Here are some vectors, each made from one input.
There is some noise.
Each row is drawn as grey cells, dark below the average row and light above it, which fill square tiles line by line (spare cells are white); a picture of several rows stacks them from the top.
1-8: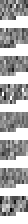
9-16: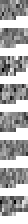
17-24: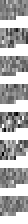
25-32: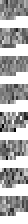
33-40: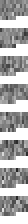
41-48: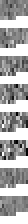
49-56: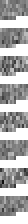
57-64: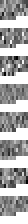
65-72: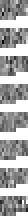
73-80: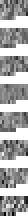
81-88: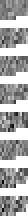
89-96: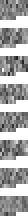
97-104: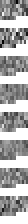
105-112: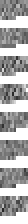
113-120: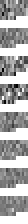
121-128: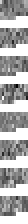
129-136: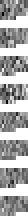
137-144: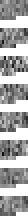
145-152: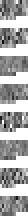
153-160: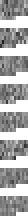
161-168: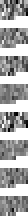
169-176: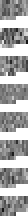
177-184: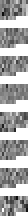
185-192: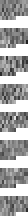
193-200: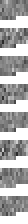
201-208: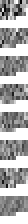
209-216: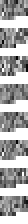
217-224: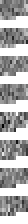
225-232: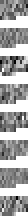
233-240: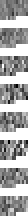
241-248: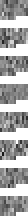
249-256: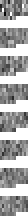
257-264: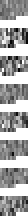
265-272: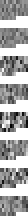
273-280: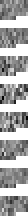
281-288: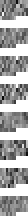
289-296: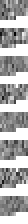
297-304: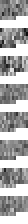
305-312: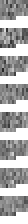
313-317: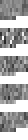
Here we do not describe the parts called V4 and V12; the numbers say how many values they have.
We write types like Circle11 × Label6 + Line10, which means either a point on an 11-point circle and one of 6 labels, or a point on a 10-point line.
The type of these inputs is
Bool × (Tree8 + Unit) × V12 + V4.
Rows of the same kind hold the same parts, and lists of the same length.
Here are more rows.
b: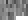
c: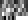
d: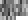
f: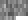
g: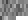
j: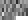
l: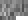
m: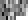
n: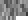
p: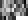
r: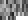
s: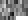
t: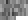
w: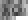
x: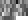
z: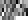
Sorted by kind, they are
b, d, f, g, l, n, r, s, t, w
c, p
j, m, x, z

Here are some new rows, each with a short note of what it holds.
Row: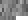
a true/false value and a value of V12
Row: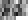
a node of an 8-node tree, a true/false value and a value of V12
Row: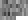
a node of an 8-node tree, a true/false value and a value of V12
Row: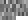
a true/false value and a value of V12
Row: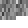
a node of an 8-node tree, a true/false value and a value of V12
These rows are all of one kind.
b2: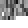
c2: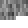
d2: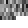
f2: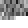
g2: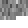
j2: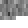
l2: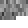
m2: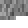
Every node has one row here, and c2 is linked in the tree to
f2.
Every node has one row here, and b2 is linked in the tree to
l2.
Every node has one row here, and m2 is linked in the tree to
d2, f2 and l2.
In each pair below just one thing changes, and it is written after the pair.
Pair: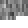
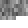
the true/false value
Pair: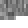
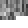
the true/false value
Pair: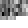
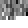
the value of V12
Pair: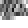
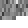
the node of the tree
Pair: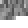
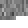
the node of the tree
